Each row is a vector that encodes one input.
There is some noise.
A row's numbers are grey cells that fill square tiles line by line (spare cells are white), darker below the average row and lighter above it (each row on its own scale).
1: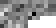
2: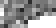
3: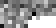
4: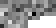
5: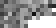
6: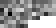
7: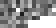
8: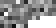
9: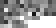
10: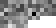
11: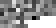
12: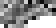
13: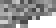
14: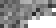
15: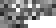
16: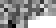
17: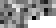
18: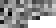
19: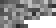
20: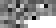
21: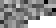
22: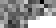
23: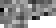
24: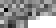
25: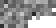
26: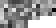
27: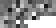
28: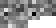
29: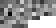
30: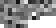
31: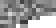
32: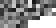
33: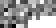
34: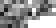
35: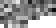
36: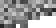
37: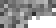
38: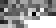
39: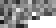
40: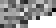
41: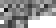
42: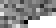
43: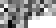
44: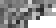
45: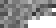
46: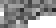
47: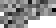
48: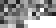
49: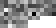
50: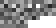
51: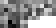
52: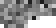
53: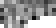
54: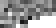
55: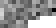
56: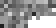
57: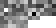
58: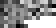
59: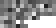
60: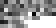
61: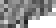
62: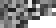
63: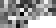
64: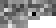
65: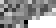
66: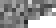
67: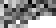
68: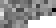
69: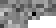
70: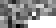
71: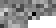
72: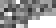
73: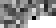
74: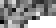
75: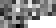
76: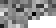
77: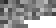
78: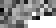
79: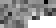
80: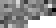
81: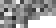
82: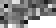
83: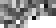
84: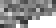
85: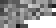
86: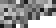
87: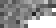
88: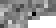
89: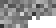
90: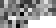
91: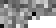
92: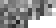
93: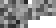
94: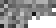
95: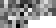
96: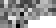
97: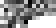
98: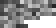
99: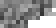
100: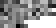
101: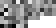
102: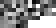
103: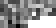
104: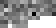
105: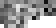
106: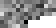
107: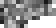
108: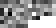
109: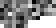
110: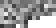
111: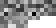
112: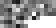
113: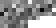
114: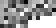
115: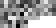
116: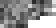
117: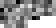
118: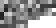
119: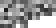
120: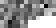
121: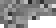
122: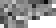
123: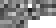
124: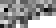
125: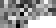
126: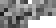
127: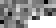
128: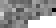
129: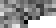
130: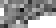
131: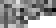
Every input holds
a list of up to three points on an 8-point circle.
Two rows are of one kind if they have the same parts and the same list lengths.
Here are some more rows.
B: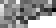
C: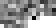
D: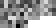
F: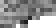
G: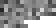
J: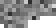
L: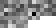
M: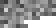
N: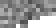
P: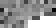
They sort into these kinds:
B, F, N, P
C, J
D
G, L, M

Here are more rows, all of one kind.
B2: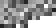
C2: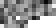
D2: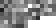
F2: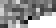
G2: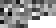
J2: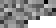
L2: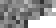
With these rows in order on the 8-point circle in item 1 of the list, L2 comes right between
B2 and D2.
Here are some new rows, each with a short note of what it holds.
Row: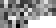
the empty list
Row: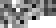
a list of three items
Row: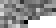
a list of three items
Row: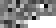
a list of two items
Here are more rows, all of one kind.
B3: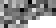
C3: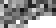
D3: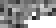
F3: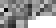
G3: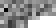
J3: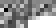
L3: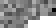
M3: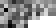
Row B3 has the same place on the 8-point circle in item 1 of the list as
C3 and L3.
